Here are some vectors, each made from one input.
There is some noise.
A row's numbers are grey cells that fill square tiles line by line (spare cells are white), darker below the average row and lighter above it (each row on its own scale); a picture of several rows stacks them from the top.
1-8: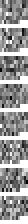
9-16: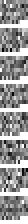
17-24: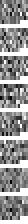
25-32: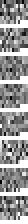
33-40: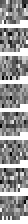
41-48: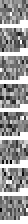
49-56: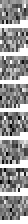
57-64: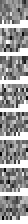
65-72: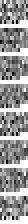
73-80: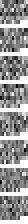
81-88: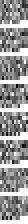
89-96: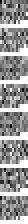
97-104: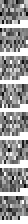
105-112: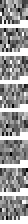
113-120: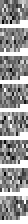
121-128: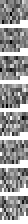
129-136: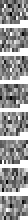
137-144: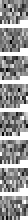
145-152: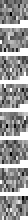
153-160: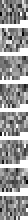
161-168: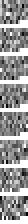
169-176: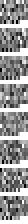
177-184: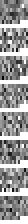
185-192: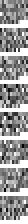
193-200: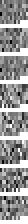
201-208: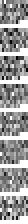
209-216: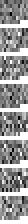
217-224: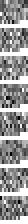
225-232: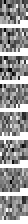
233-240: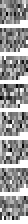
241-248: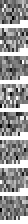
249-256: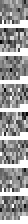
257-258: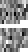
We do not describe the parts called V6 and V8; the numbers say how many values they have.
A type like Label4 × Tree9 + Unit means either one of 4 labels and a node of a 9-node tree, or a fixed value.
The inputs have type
Bool × (Line4 + V6) + V8.
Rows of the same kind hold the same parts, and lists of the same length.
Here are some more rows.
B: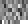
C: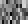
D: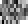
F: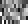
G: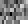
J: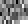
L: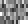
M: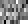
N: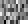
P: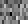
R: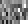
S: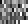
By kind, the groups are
B, F, L, M, N
C, D, G, J, P
R, S

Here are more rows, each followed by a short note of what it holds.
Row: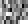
a value of V8
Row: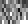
a value of V8
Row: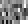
a point on a 4-point line and a true/false value
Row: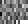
a point on a 4-point line and a true/false value
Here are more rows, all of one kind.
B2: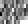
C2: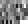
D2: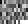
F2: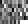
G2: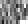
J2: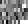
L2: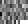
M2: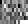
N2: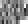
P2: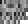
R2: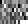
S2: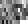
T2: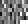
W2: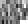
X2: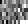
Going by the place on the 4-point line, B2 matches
C2, F2, L2 and T2.
